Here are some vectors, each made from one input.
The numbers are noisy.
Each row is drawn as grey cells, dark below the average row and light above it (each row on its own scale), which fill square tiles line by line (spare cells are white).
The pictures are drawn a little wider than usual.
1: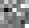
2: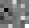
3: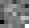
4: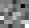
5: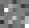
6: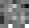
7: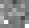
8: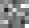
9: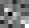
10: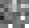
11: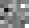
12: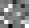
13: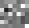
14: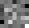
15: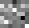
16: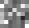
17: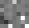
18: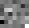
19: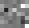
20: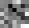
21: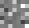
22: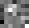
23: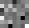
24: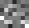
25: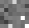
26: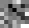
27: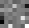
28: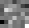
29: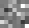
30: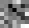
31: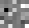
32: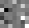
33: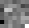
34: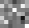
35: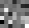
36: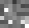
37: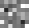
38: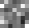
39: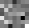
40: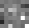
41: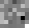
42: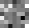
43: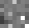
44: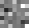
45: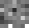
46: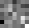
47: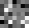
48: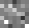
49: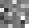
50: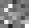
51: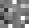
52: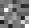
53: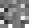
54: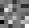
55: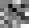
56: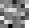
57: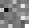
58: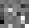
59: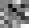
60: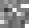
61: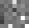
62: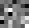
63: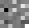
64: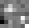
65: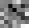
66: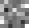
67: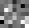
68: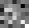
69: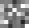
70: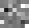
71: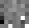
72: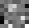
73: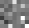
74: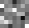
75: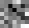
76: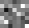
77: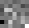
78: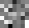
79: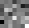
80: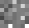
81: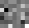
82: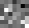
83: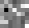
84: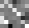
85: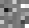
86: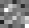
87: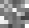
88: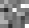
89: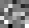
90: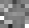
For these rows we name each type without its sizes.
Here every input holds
either a point on a circle, or a fixed value.
